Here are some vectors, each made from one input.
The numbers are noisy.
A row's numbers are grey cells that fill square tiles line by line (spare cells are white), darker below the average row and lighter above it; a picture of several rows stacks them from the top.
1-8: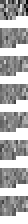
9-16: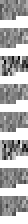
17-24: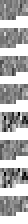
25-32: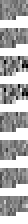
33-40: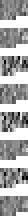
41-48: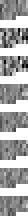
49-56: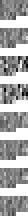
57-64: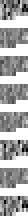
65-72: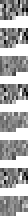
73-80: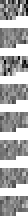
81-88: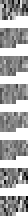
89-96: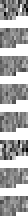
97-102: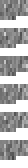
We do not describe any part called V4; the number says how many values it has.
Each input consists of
either a point on each of two 3-point lines, or a point on a 5-point line, a true/false value and a value of V4.
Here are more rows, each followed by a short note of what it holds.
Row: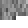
a point on a 5-point line, a true/false value and a value of V4
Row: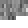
a point on a 5-point line, a true/false value and a value of V4
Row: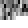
a point on each of two 3-point lines
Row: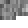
a point on a 5-point line, a true/false value and a value of V4
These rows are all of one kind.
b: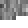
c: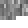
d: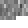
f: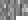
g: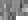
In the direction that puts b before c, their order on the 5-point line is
f, d, b, g, c.
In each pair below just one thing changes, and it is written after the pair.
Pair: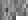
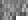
the true/false value
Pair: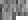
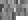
the place on the 5-point line
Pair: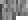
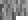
the place on the 5-point line
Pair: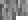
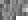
the true/false value
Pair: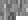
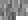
the place on the 5-point line
